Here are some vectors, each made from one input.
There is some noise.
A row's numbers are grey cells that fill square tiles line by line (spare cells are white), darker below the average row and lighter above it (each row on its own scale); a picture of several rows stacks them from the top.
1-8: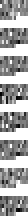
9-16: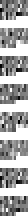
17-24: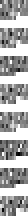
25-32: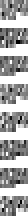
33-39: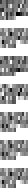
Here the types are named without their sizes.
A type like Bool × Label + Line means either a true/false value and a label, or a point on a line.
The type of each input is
Bool × Line.
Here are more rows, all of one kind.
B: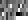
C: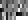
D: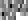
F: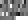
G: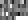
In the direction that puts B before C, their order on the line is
G, F, D, B, C.
